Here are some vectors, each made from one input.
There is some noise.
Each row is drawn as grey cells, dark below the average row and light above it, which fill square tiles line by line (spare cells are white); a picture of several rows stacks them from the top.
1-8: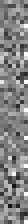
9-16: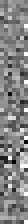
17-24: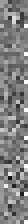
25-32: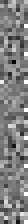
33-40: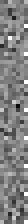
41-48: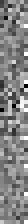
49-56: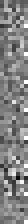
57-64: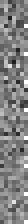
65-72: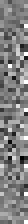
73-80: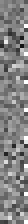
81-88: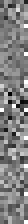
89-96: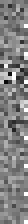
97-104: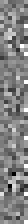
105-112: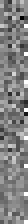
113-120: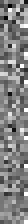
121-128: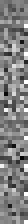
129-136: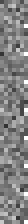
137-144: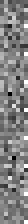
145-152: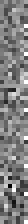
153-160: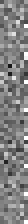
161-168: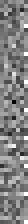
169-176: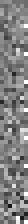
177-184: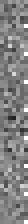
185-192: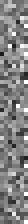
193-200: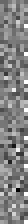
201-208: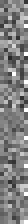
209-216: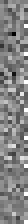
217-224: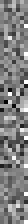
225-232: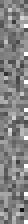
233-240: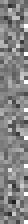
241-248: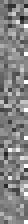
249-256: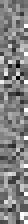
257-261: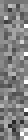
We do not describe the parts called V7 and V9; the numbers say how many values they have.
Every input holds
a point on an 8-point line, five true/false values and a value of V9, together with either a point on a 5-point line, or a value of V7.
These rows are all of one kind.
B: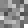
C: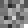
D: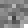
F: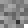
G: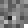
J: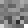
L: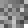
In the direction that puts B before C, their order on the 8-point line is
B, L, G, D, F, J, C.
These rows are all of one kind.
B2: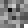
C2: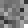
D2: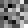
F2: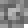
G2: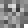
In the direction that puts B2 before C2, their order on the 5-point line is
D2, B2, G2, C2, F2.
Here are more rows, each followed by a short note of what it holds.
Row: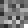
a point on an 8-point line, five true/false values, a value of V7 and a value of V9
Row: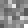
a point on a 5-point line, a point on an 8-point line, five true/false values and a value of V9
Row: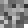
a point on a 5-point line, a point on an 8-point line, five true/false values and a value of V9
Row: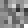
a point on an 8-point line, five true/false values, a value of V7 and a value of V9
